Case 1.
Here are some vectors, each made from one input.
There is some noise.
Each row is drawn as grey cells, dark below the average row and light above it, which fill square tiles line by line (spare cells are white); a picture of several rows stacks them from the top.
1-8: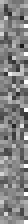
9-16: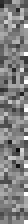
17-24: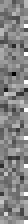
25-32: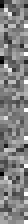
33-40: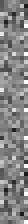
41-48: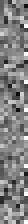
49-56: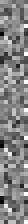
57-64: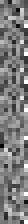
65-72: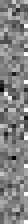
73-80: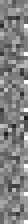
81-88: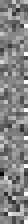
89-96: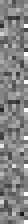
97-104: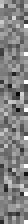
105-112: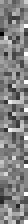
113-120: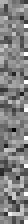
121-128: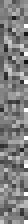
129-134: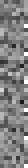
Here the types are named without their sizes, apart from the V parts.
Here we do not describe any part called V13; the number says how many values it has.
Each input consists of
either a point on a circle, or a true/false value and a value of V13.
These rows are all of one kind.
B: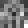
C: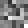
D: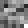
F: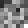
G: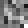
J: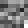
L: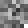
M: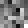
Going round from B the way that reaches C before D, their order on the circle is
B, F, M, C, G, L, D, J.
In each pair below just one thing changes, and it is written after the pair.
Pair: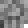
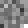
the value of V13
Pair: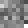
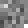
the true/false value
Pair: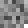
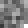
the value of V13
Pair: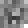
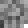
the value of V13
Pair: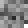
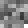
the value of V13
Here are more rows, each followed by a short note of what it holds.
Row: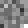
a true/false value and a value of V13
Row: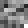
a point on a circle
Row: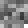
a true/false value and a value of V13
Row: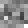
a true/false value and a value of V13
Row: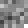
a true/false value and a value of V13
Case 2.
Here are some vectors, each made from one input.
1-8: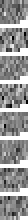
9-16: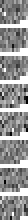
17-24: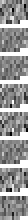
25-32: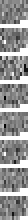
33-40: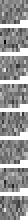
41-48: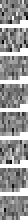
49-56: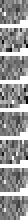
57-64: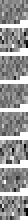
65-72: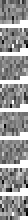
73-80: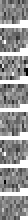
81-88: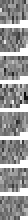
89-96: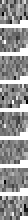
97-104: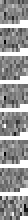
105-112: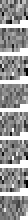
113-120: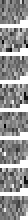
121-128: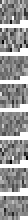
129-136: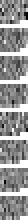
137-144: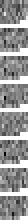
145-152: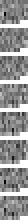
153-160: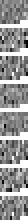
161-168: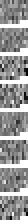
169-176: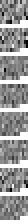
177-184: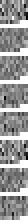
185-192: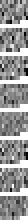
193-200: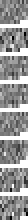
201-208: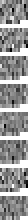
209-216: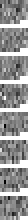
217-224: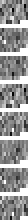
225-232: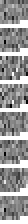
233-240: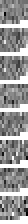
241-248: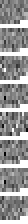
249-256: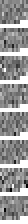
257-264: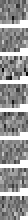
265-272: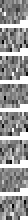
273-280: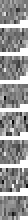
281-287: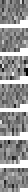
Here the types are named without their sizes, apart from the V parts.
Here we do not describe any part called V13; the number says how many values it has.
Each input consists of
either a node of a tree, or a true/false value and a value of V13.
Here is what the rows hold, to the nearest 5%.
About 30% of them hold a node of a tree. The rest hold a true/false value and a value of V13.
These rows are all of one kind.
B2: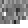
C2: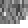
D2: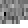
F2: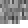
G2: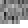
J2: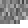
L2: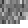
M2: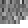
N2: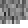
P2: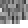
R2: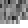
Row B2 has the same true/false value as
C2, J2, L2 and M2.
